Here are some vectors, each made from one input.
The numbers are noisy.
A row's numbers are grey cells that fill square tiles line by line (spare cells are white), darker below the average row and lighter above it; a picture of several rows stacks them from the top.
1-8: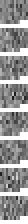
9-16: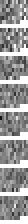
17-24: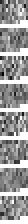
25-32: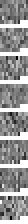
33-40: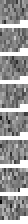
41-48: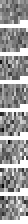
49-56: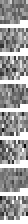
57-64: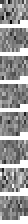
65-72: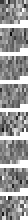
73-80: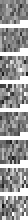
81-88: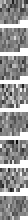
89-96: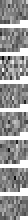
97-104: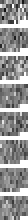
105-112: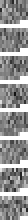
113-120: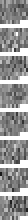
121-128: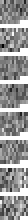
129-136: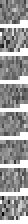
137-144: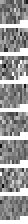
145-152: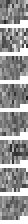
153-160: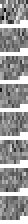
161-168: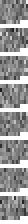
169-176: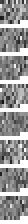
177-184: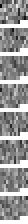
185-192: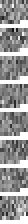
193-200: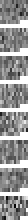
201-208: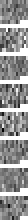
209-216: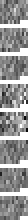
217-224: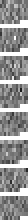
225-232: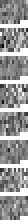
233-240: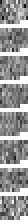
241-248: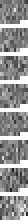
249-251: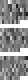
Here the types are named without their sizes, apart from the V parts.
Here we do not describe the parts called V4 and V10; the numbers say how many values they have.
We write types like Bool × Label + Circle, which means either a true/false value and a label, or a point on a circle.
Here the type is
(Bool × Bool × Bool + V4) × V10 + Line.
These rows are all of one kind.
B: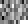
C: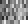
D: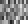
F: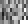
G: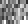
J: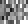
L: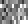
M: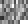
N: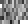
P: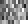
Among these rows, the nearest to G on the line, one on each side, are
C and J.
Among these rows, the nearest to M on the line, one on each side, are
B and N.
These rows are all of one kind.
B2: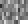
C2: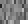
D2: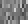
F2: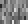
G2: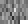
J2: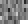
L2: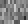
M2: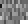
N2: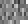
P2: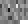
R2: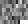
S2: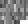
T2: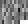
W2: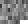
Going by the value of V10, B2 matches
N2, P2 and T2.
